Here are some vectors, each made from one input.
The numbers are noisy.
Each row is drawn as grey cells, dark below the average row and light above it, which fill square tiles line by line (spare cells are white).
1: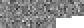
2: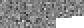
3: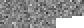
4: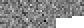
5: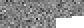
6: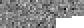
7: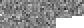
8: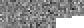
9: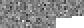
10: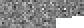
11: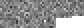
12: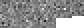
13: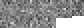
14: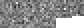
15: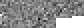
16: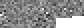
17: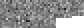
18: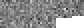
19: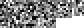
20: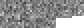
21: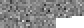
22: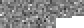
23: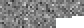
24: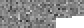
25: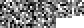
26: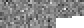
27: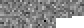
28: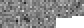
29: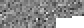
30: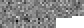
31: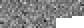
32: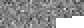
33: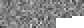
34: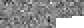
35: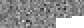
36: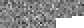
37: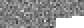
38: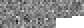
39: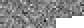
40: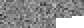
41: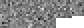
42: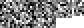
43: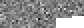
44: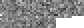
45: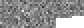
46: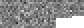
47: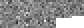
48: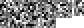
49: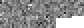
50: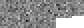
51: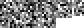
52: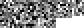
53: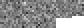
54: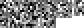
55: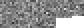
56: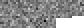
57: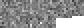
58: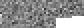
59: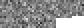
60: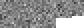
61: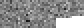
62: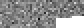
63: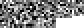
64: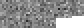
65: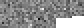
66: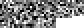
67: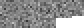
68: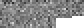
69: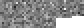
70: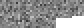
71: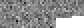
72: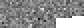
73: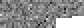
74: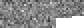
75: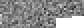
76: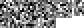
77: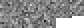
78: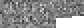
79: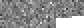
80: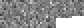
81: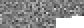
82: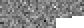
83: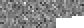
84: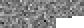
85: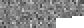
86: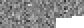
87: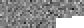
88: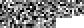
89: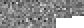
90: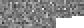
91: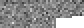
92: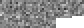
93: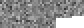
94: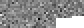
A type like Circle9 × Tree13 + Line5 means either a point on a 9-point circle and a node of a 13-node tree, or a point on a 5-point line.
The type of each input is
Bool × Bool × Bool × (Label5 + Line5) + Line4.
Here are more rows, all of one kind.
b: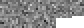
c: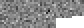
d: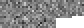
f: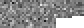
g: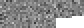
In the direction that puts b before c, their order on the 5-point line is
f, d, g, b, c.
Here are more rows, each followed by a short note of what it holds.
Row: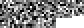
a point on a 4-point line
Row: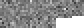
a point on a 5-point line and three true/false values
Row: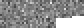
a point on a 5-point line and three true/false values
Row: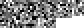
a point on a 4-point line
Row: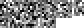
a point on a 4-point line
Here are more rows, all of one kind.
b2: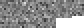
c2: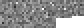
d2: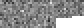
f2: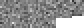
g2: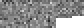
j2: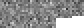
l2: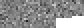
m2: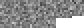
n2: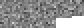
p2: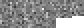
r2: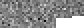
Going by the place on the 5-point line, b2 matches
c2, f2 and n2.
